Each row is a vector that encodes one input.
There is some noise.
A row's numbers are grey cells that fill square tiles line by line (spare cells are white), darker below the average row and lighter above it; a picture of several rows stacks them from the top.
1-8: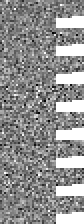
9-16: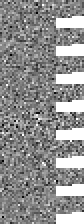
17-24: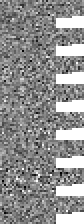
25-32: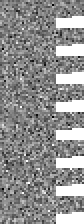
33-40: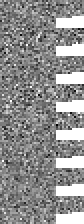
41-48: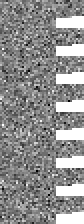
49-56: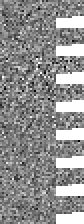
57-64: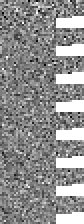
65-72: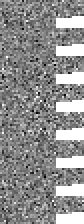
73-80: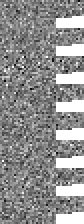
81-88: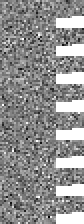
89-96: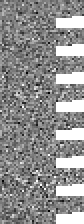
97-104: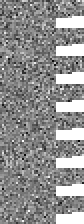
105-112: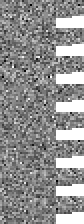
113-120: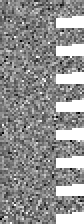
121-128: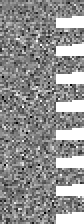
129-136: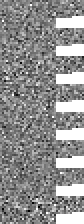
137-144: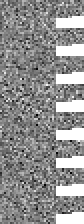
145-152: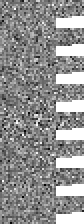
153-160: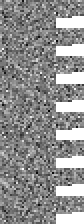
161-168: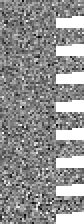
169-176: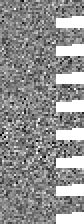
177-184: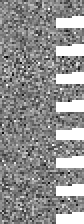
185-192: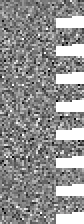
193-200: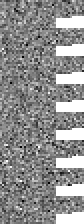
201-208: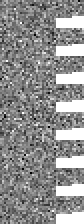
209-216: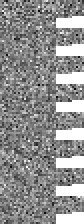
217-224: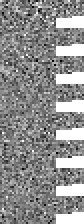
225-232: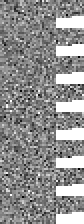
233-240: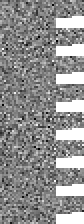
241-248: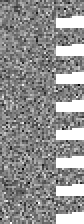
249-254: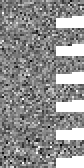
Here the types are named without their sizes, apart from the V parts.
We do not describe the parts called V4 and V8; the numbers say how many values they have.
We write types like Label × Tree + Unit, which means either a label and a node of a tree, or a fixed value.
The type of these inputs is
(Label × Line + V8) × Tree × V4.
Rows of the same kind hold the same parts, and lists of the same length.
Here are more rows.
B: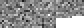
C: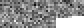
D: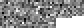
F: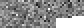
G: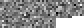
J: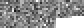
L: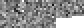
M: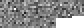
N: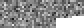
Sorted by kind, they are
B, C, F, J, L, M, N
D, G

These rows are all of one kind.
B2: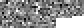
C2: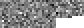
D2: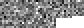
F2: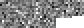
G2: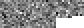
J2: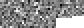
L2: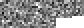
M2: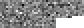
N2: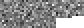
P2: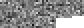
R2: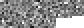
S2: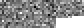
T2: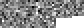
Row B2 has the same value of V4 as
J2, M2 and P2.
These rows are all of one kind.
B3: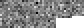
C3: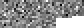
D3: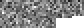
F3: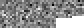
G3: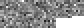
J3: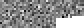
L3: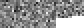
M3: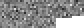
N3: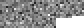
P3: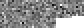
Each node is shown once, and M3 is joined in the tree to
G3 and N3.
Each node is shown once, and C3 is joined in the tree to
J3.
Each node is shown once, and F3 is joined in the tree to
J3 and N3.
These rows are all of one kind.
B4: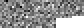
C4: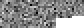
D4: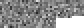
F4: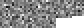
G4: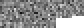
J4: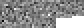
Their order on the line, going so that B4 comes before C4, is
D4, B4, C4, G4, J4, F4.
